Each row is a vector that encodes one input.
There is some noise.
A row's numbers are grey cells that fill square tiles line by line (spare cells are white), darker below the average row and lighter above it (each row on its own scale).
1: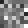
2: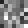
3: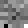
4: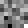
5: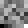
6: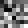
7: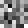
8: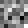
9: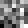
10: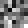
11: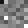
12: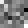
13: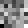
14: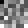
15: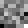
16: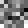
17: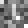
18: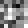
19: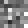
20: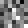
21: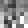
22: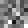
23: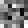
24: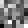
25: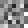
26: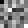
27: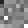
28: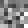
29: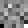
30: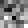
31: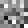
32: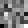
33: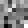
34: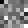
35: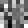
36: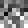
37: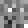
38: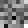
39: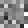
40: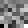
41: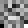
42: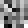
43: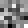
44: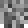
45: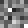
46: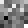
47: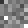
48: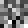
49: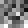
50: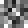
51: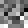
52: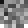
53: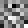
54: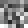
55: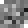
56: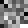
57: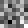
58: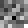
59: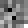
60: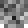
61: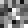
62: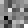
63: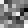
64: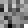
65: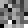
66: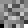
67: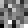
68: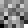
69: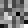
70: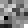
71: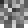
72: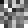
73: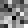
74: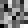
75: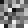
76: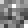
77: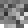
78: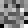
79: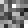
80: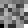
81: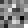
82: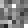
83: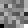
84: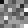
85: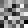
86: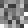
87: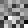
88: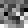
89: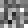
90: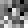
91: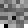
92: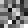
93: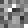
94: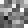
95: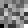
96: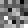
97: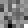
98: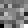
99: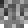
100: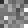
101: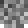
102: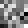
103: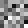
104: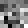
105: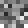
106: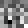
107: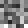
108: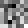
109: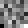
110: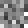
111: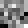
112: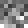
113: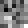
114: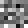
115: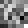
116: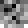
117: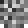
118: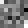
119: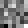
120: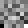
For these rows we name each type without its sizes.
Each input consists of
a true/false value, together with either a fixed value, or a node of a tree.
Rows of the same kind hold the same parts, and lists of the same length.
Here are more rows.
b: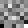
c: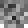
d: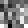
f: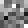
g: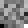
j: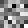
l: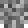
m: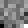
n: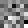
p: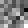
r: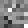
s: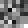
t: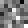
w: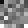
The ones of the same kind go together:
b, j, n
c, d, f, g, l, m, p, r, s, t, w

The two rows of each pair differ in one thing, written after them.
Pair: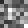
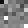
the node of the tree
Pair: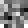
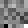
the node of the tree
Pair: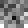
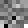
the true/false value
